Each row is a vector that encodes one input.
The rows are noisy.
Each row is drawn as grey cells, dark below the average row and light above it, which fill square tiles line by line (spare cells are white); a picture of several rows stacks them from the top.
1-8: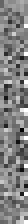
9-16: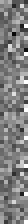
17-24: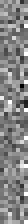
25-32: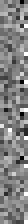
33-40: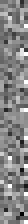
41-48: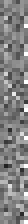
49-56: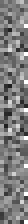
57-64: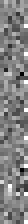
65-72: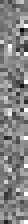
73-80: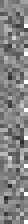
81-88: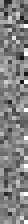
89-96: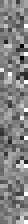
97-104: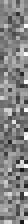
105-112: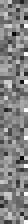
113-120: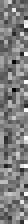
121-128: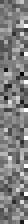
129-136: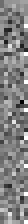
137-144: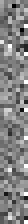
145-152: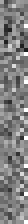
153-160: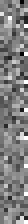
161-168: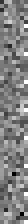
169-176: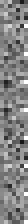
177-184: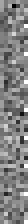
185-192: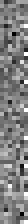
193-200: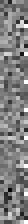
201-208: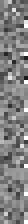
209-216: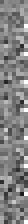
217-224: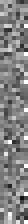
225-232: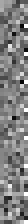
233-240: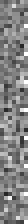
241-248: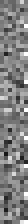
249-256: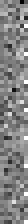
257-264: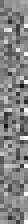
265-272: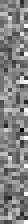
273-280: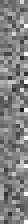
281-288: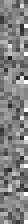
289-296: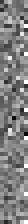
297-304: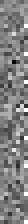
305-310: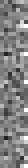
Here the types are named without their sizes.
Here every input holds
a label, together with either a label, or a point on a line.
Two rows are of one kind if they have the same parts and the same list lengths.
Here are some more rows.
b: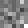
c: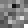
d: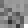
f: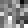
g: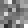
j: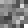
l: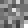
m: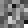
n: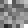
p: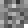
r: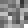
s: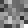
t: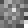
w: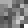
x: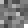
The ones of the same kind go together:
b, d, g, j, p, t, w, x
c, f, l, m, n, r, s

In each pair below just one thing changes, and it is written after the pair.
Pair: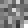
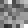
the label
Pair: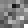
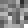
the label
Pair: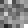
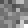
the label
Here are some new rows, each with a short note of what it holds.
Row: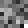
two labels
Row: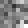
a label and a point on a line
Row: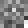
two labels
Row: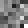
two labels
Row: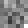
two labels
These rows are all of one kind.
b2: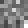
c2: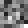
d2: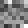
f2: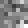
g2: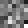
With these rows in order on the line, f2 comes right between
b2 and d2.
